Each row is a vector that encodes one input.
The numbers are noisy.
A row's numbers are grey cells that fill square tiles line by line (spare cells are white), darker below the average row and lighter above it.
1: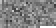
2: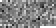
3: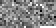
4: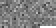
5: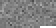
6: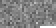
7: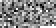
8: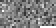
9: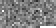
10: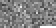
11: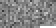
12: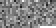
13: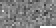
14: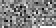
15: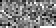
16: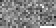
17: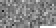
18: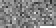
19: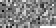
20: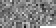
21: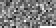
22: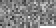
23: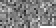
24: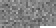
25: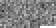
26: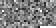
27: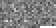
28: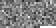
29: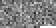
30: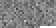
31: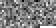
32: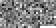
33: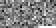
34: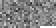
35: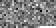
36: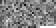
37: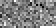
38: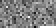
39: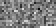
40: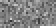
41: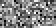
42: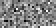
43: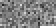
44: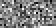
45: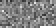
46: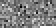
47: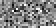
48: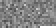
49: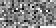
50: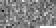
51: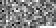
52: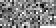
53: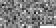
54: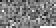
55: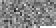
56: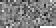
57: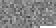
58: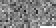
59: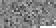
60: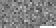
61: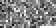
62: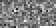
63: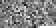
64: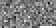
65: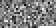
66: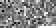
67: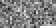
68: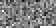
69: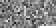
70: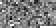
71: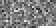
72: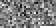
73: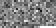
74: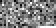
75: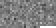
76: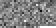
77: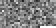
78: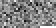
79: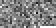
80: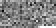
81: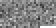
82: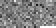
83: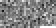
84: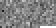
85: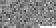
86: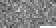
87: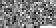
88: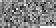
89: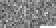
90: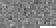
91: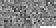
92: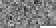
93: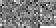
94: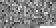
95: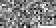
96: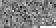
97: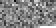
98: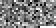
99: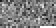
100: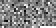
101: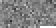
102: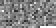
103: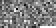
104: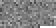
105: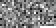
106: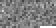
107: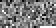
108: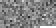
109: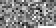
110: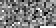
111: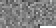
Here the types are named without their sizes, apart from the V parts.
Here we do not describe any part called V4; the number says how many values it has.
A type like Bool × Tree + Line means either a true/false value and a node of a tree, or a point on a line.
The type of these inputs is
Line × List(Bool × V4).
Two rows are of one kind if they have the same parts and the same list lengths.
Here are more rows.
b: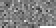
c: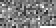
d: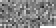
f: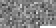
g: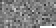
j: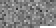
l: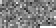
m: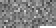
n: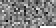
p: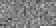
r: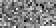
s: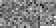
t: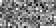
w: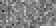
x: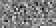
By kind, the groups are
b, d, f, j, s
c, g, l, m, n, p, t, w, x
r

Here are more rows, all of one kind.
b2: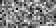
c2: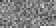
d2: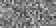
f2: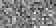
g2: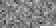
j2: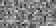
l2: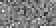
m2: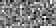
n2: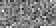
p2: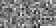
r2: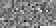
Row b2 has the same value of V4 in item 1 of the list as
g2 and l2.
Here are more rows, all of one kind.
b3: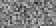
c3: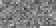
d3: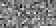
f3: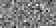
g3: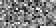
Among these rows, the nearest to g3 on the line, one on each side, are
b3 and c3.
